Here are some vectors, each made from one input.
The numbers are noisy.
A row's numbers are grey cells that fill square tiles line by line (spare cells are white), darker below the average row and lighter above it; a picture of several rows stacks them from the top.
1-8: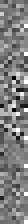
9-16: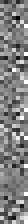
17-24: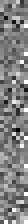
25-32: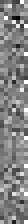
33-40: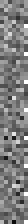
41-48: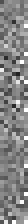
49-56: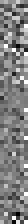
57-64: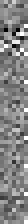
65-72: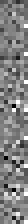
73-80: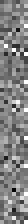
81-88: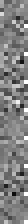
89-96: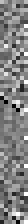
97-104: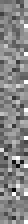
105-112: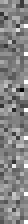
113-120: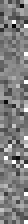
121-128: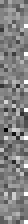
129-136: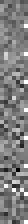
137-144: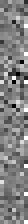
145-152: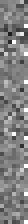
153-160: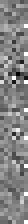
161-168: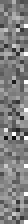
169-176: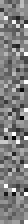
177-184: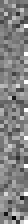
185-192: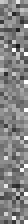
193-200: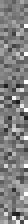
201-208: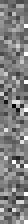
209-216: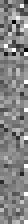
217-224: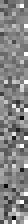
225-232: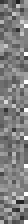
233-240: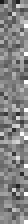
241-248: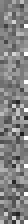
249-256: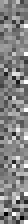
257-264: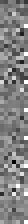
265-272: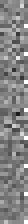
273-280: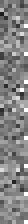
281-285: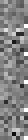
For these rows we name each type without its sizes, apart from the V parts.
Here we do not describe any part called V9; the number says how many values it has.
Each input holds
three true/false values, together with either a point on a line, or a value of V9.
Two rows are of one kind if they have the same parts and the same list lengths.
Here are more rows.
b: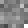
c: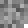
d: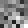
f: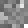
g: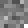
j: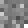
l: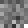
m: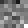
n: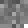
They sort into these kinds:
b, c, d, f, g, m
j, l, n

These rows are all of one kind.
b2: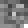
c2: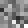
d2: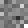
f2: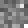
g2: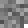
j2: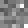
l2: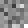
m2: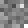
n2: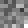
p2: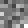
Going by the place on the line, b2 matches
l2 and m2.
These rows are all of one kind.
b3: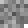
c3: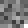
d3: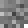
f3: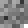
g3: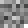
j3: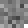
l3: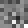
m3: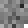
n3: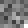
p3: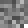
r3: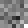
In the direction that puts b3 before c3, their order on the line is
p3, l3, g3, b3, n3, c3, j3, m3, d3, f3, r3.
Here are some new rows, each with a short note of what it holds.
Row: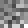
a point on a line and three true/false values
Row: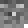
a point on a line and three true/false values
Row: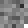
three true/false values and a value of V9
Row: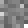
a point on a line and three true/false values
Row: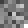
three true/false values and a value of V9
